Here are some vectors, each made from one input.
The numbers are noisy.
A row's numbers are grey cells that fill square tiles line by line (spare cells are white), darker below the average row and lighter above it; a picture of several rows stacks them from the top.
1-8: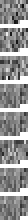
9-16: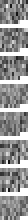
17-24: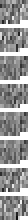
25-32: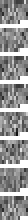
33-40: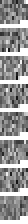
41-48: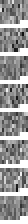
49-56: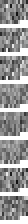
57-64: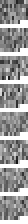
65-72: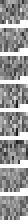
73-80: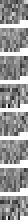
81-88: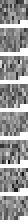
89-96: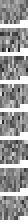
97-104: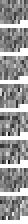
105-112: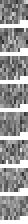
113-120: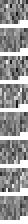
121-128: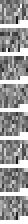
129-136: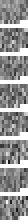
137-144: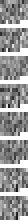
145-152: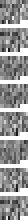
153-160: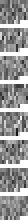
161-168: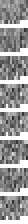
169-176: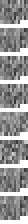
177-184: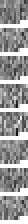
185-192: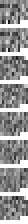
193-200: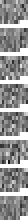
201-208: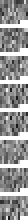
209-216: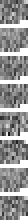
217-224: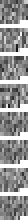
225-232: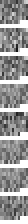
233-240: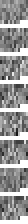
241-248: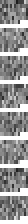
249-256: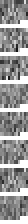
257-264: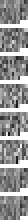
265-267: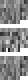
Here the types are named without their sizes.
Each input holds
a point on a line.
